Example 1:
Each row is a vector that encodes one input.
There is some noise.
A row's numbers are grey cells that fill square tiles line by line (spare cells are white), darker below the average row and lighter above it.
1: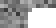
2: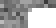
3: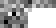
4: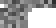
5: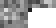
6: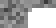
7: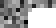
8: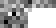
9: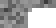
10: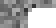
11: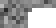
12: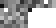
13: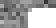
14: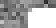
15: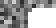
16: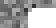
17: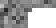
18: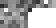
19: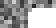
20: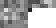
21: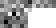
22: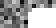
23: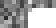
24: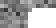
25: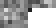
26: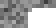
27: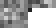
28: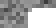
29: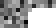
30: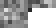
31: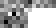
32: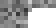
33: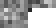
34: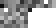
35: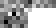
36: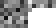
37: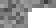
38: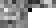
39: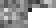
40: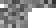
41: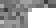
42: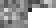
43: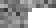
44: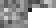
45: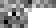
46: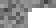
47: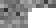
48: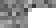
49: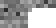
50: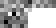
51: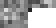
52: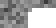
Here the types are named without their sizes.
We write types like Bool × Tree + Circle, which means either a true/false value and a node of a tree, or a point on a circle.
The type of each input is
List(Line).
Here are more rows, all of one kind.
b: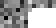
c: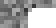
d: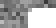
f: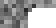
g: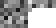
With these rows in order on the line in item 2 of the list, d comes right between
b and c.
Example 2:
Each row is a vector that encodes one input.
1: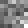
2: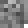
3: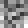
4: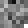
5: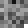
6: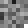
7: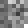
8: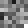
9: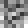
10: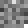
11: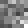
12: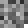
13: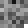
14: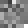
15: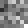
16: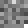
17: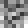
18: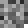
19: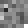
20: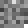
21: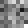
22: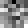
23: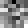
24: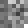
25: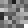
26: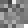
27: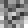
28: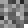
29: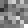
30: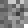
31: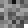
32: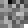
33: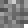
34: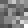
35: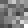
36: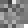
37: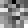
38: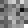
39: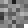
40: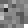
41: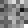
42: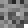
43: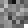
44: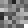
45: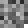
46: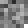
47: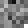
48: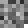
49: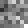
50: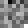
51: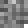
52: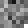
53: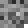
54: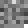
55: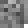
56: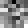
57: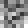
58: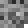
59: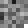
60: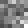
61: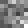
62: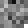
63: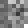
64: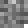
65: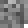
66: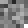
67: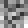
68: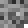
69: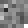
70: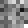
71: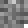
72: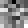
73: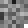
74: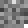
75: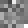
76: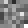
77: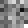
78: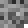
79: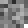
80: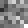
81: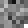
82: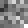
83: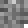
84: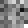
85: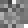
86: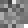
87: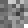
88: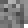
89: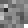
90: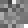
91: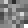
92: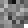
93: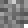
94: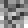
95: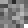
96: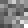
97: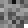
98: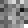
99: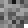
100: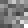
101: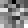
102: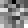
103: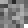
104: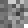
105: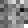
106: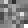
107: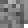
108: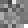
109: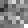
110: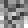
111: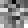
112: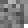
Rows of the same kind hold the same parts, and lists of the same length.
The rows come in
2 kinds.
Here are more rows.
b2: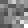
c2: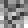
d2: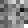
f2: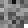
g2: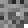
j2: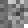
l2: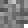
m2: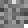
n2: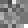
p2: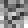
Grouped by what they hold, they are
b2, d2, f2, g2, j2, l2, m2, n2
c2, p2

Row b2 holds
a node of a 9-node tree and a true/false value.
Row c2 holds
a true/false value.
